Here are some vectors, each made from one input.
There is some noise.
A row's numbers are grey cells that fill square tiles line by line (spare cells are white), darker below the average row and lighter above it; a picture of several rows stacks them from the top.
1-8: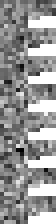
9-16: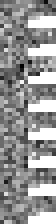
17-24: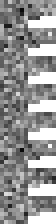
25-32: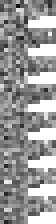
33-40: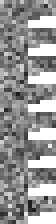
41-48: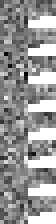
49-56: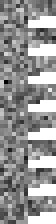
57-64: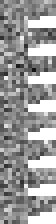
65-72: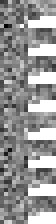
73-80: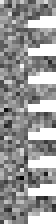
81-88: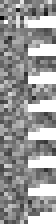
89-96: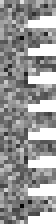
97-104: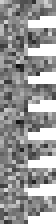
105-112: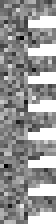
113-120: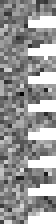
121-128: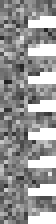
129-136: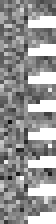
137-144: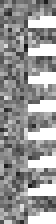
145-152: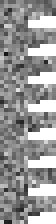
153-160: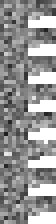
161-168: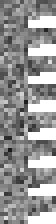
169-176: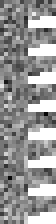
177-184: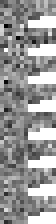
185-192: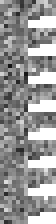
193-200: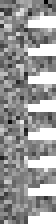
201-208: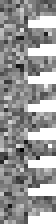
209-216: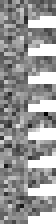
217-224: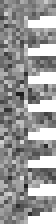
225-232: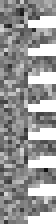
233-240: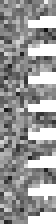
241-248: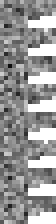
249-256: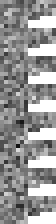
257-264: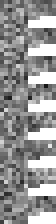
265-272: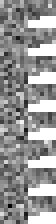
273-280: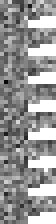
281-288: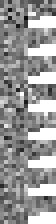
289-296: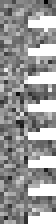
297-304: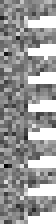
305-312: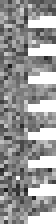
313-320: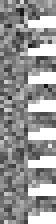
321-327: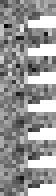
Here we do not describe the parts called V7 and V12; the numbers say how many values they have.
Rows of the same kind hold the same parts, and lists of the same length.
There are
2 kinds of row.
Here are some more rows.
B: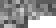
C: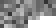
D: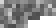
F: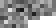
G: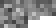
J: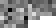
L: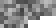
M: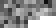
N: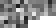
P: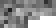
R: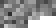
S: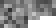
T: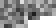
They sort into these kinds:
B, C, G, J, M, N, P, R, S
D, F, L, T

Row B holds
a true/false value, a value of V7 and a value of V12.
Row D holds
a point on a 16-point circle.
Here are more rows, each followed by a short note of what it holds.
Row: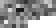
a point on a 16-point circle
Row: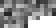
a true/false value, a value of V7 and a value of V12
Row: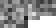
a true/false value, a value of V7 and a value of V12
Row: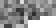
a point on a 16-point circle
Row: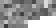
a point on a 16-point circle
